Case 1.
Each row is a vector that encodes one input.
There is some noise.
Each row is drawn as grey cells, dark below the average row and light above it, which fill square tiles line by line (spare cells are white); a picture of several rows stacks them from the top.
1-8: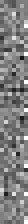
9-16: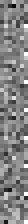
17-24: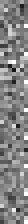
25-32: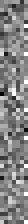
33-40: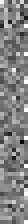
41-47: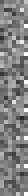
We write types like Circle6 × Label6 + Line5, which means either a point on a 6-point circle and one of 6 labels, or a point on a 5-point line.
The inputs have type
Label10.
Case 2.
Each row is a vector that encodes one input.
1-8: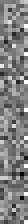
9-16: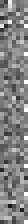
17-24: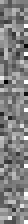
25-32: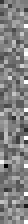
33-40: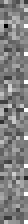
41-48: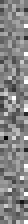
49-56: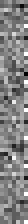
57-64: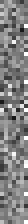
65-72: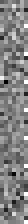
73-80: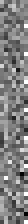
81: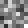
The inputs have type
Label10.
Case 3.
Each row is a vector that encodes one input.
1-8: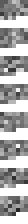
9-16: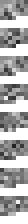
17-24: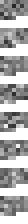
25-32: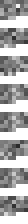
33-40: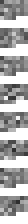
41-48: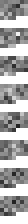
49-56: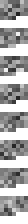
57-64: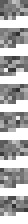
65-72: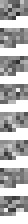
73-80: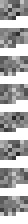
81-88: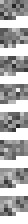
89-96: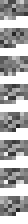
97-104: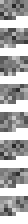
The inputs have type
Label10.
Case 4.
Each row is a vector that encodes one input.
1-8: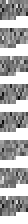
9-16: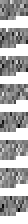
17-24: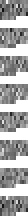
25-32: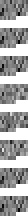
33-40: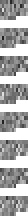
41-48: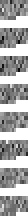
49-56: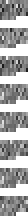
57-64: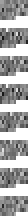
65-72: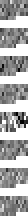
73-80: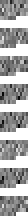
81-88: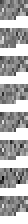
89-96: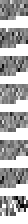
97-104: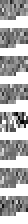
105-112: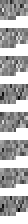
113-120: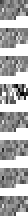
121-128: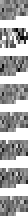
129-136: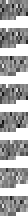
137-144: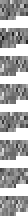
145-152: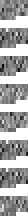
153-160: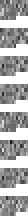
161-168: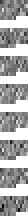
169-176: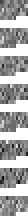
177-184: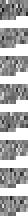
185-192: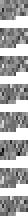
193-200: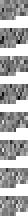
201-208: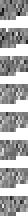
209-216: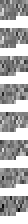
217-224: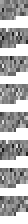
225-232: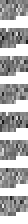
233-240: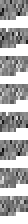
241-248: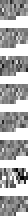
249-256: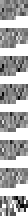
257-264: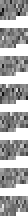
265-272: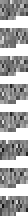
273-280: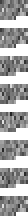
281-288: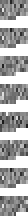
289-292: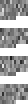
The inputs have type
Bool × Bool × Bool + Unit.
